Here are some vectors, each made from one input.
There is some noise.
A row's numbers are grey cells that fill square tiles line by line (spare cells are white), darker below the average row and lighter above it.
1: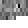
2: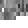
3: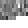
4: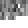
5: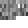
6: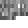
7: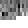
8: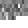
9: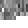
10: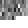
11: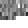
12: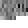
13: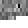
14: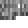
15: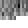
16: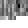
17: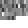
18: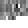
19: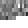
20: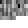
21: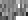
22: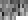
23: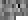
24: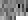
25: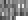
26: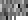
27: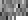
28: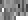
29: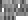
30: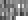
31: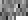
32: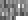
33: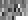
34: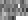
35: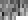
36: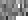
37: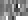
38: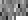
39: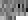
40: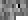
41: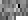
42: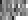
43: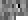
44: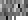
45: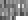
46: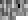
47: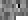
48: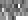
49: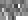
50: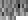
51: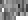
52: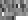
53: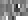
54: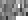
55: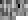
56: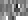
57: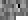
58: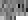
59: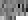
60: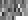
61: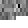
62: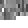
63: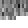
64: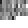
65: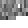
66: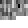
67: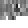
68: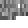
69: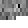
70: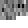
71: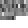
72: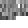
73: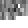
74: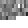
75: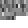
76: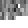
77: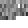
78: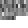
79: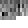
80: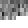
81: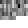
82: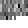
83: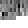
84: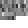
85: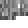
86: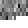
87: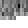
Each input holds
a true/false value, together with either a point on a 4-point line, or a node of an 8-node tree.
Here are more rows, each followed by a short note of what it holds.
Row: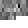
a point on a 4-point line and a true/false value
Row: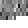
a point on a 4-point line and a true/false value
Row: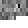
a point on a 4-point line and a true/false value
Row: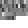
a node of an 8-node tree and a true/false value
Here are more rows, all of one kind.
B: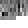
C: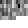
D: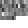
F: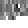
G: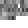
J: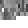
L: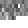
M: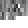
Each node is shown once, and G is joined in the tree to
D, J and L.
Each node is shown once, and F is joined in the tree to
C and L.
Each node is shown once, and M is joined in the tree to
B and L.
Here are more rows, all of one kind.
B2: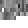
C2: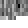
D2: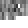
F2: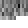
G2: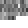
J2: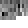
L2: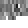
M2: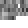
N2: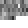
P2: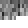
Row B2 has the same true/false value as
C2, F2, J2 and P2.
